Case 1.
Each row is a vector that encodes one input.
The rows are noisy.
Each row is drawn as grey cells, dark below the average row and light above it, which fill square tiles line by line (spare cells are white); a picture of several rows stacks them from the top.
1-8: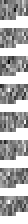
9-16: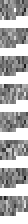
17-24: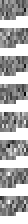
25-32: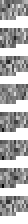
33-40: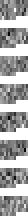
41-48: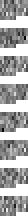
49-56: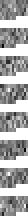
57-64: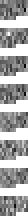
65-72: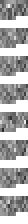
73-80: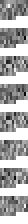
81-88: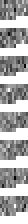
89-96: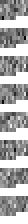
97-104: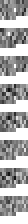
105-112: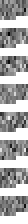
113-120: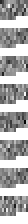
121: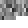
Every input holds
a point on an 8-point line, together with either a fixed value, or three true/false values.
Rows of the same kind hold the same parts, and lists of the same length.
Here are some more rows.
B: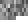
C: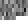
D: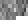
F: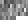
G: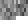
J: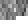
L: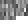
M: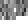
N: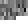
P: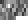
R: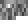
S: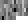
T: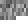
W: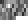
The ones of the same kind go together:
B, C, D, G, J, M, N, P, R, W
F, L, S, T

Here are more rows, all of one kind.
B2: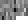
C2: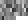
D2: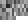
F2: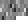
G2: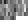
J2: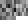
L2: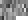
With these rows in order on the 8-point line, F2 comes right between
B2 and C2.
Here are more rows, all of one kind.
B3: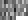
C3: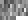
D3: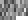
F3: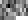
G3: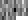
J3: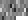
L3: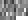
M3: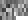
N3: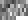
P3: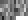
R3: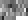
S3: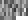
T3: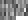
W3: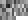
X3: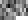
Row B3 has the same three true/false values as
C3, D3, L3 and N3.
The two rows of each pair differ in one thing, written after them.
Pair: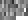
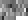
one of the three true/false values
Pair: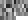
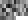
the place on the 8-point line
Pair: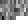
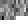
one of the three true/false values
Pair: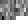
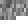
the place on the 8-point line
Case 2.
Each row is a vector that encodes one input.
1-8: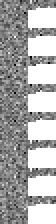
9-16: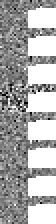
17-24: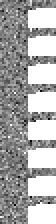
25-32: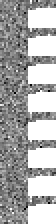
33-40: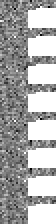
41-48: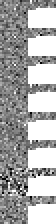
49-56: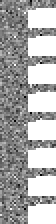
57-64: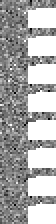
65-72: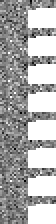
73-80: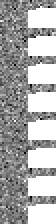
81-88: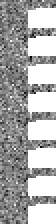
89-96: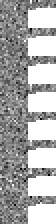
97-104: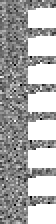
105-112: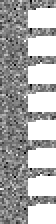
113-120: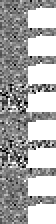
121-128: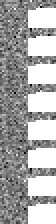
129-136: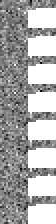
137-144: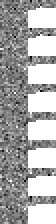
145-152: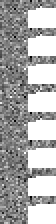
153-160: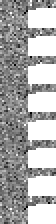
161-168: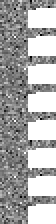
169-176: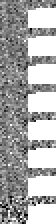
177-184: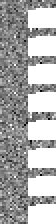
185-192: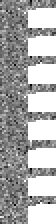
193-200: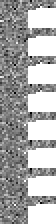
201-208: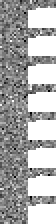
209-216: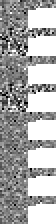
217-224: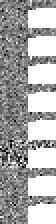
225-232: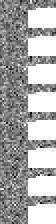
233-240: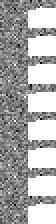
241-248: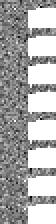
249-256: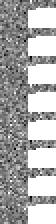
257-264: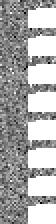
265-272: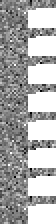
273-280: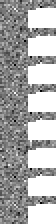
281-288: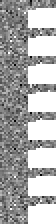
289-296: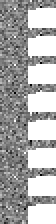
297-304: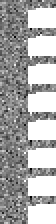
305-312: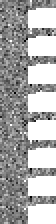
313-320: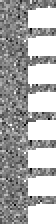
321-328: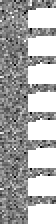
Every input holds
a list of up to two points on a 6-point circle.
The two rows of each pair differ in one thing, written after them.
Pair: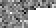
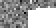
the place on the 6-point circle in item 1 of the list
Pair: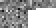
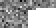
the place on the 6-point circle in item 2 of the list
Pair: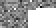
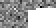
the place on the 6-point circle in item 2 of the list
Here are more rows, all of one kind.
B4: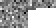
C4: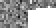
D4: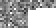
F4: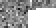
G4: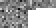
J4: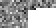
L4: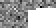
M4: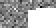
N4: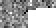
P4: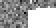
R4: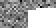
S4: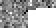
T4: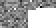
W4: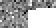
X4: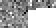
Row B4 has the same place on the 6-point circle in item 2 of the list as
C4, G4, J4 and L4.
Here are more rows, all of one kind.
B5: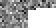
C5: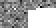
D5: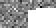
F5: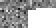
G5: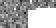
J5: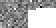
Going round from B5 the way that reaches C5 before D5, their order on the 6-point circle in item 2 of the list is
B5, C5, G5, J5, D5, F5.
